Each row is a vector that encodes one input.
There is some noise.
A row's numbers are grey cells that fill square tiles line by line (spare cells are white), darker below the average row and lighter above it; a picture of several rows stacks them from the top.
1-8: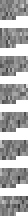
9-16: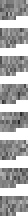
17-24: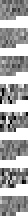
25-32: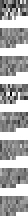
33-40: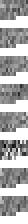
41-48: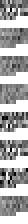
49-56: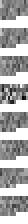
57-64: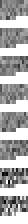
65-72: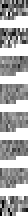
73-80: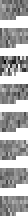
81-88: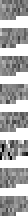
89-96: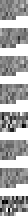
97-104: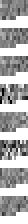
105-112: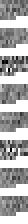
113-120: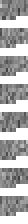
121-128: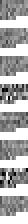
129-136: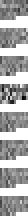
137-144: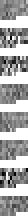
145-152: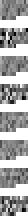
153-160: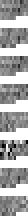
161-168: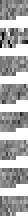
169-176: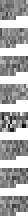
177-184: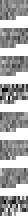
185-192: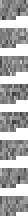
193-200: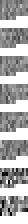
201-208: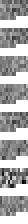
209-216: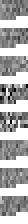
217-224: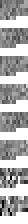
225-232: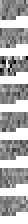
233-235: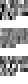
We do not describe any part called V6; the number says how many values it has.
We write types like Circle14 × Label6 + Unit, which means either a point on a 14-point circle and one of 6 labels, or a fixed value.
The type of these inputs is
Bool × (Line7 + Line11) + V6.
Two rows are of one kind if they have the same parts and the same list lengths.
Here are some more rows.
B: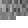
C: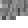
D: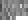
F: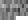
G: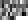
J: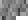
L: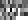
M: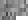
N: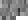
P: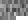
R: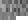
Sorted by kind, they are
B, D, F, P, R
C, J, M, N
G, L

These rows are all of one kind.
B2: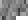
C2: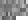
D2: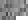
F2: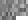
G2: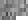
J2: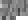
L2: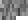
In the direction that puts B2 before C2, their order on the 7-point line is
J2, F2, B2, C2, G2, D2, L2.
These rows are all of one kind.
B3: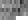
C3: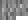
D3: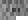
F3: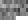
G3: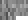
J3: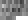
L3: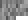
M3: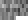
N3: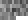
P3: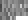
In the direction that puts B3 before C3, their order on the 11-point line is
B3, J3, D3, L3, C3, N3, G3, M3, F3, P3.
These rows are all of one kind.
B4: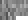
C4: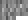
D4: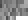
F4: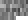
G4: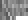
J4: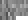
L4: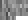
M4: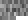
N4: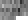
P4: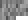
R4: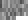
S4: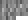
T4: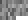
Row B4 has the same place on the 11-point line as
F4 and J4.
